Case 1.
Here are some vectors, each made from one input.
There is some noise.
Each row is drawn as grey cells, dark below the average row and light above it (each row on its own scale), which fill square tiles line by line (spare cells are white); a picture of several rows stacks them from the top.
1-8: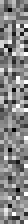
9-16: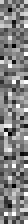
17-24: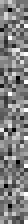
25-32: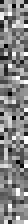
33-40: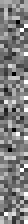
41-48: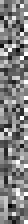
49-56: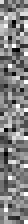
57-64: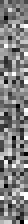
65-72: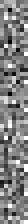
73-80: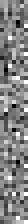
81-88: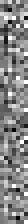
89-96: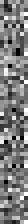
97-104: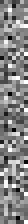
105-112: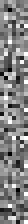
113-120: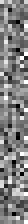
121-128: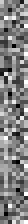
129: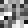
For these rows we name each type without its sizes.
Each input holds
a true/false value, together with either a fixed value, or a node of a tree.
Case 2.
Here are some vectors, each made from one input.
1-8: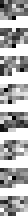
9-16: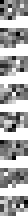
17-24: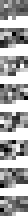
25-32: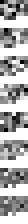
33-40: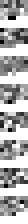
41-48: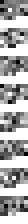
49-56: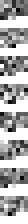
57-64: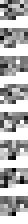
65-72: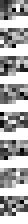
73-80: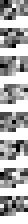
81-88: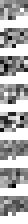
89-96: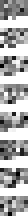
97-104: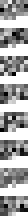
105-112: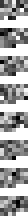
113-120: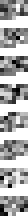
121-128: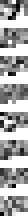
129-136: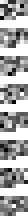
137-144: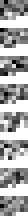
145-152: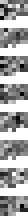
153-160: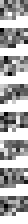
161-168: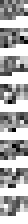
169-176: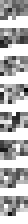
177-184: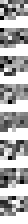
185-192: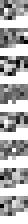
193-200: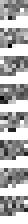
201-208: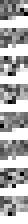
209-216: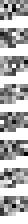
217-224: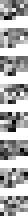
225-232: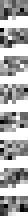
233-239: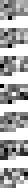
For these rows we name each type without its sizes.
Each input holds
a point on a line and four true/false values.
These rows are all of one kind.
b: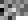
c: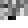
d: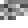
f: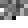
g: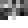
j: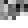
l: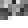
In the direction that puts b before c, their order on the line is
j, l, g, b, d, c, f.
